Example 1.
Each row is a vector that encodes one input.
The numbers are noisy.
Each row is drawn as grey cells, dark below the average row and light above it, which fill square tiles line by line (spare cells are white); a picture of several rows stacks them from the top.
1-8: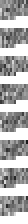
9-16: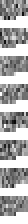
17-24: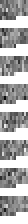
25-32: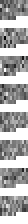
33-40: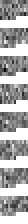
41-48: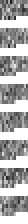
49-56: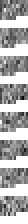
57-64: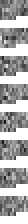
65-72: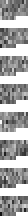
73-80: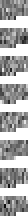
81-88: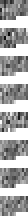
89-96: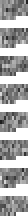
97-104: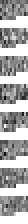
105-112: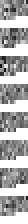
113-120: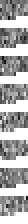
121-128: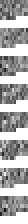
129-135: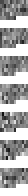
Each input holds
either one of 6 labels and a true/false value, or a node of a 13-node tree.
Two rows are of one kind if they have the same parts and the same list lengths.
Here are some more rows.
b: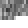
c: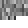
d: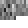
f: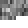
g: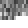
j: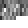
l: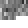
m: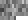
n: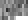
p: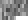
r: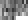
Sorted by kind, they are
b, g, l, n, p, r
c, d, f, j, m

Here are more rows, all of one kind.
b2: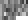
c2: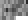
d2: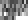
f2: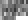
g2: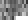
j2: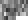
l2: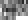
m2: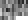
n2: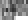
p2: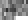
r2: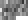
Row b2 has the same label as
f2 and r2.
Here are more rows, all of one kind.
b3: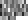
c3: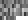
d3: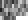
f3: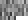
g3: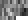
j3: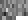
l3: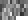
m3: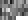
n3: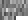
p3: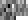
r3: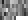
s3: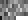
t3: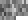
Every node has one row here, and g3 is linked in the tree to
m3.
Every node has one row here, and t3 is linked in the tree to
d3, f3 and p3.
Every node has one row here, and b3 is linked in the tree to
f3.
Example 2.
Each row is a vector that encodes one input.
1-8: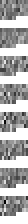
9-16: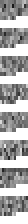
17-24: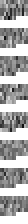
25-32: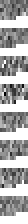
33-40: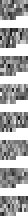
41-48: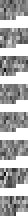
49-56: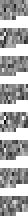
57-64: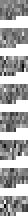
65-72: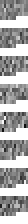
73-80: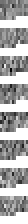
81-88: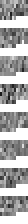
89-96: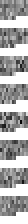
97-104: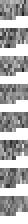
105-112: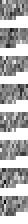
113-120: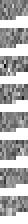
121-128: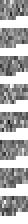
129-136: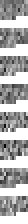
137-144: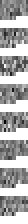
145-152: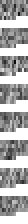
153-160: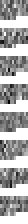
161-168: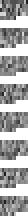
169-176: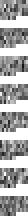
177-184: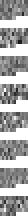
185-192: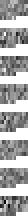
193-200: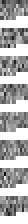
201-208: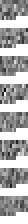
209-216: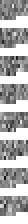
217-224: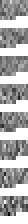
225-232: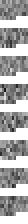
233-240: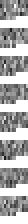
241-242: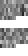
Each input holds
two labels (each one of 5), together with either a fixed value, or a node of an 11-node tree.
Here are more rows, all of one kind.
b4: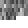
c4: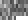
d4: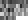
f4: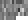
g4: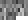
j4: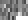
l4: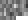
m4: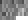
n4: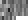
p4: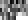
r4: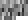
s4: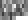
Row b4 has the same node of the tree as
d4, n4 and r4.
